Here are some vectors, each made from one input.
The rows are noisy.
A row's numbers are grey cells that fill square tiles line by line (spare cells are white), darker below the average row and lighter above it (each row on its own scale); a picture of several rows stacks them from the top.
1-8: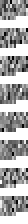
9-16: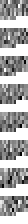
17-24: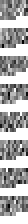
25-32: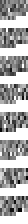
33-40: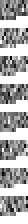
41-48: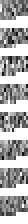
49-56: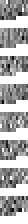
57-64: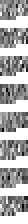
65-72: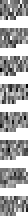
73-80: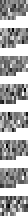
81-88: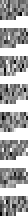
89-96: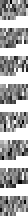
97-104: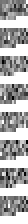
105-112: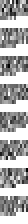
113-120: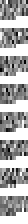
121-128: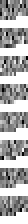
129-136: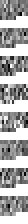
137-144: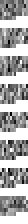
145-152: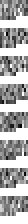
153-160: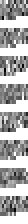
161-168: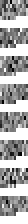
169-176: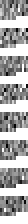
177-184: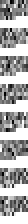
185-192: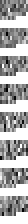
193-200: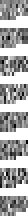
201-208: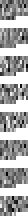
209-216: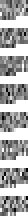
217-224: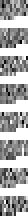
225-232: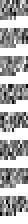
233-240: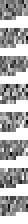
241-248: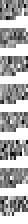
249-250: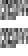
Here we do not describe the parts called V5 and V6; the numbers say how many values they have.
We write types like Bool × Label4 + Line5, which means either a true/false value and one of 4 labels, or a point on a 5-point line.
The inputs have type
(Bool × V5 + V6) × Label9 + Label7.
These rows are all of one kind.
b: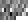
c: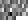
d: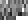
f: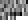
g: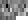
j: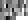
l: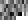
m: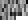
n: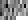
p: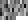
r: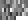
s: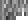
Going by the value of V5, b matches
d, p and s.
